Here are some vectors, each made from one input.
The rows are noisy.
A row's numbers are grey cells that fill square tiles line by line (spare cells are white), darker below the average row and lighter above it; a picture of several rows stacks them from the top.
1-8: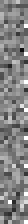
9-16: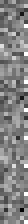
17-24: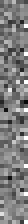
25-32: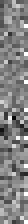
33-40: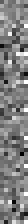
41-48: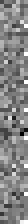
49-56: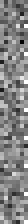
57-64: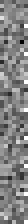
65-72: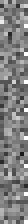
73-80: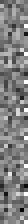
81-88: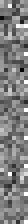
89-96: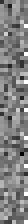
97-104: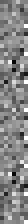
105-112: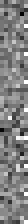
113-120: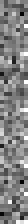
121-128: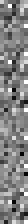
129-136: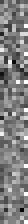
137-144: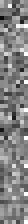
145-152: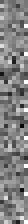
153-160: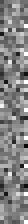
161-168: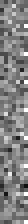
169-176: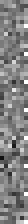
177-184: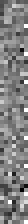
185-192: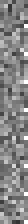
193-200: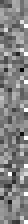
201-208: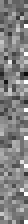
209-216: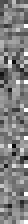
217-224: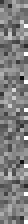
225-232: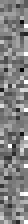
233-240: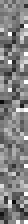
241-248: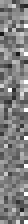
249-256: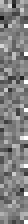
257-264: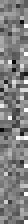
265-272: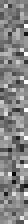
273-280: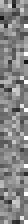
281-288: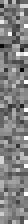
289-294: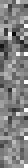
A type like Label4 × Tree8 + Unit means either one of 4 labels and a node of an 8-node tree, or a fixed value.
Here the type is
(Bool × Bool × Bool × Bool + Unit) × Label8.
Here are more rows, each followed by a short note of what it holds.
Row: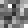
one of 8 labels
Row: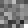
one of 8 labels and four true/false values
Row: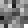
one of 8 labels
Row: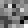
one of 8 labels
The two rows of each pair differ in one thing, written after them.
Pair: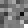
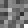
one of the four true/false values
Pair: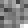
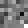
the label
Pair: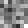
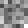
one of the four true/false values
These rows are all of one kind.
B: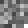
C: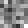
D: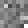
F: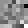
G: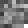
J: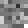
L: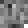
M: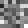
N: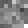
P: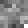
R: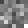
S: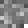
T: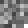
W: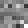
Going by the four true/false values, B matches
G, M and T.
